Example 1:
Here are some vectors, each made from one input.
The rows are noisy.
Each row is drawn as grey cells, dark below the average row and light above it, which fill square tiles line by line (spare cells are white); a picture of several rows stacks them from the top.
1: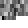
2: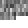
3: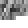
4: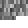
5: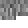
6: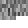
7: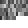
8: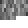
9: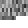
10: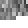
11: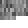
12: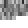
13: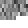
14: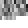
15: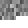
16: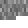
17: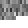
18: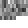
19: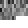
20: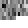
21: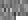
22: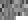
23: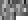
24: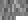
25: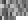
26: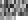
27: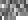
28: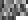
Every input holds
a point on a 4-point line and a point on a 5-point line.
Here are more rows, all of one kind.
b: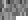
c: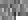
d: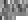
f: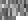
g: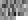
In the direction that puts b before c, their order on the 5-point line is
b, g, f, c, d.
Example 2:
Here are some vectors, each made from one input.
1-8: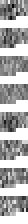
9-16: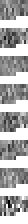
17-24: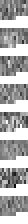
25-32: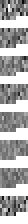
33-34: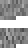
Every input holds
a point on a 5-point line.
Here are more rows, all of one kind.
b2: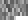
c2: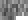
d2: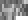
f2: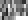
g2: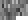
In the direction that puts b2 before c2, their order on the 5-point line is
b2, d2, f2, c2, g2.
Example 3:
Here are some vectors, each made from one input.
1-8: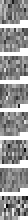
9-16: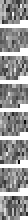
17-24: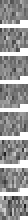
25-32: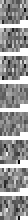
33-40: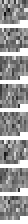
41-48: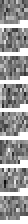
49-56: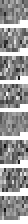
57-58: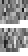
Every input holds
a node of a 10-node tree.
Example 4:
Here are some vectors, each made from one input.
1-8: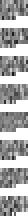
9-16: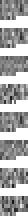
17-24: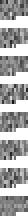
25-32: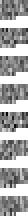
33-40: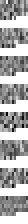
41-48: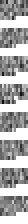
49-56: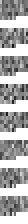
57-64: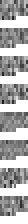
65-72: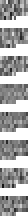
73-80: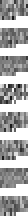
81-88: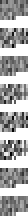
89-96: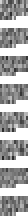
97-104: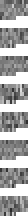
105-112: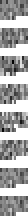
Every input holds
a point on a 5-point line.
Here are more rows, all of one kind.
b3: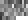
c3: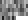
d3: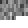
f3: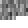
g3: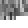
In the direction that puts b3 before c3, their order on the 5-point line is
g3, f3, b3, d3, c3.
